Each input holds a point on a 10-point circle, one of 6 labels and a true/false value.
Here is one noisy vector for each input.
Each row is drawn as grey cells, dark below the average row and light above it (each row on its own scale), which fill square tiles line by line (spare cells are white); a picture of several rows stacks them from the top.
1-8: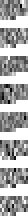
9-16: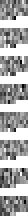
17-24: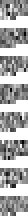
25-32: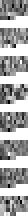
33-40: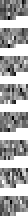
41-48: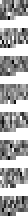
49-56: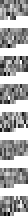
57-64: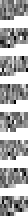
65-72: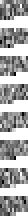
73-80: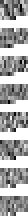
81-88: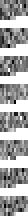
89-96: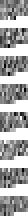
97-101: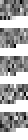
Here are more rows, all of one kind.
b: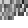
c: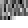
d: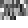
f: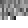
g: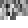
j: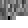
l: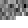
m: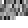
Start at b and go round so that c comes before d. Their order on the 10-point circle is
b, c, g, m, f, j, l, d.
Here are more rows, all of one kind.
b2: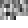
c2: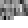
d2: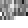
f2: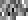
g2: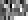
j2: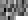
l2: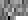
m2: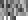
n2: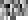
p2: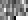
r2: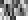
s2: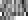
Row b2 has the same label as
d2, l2, n2 and s2.
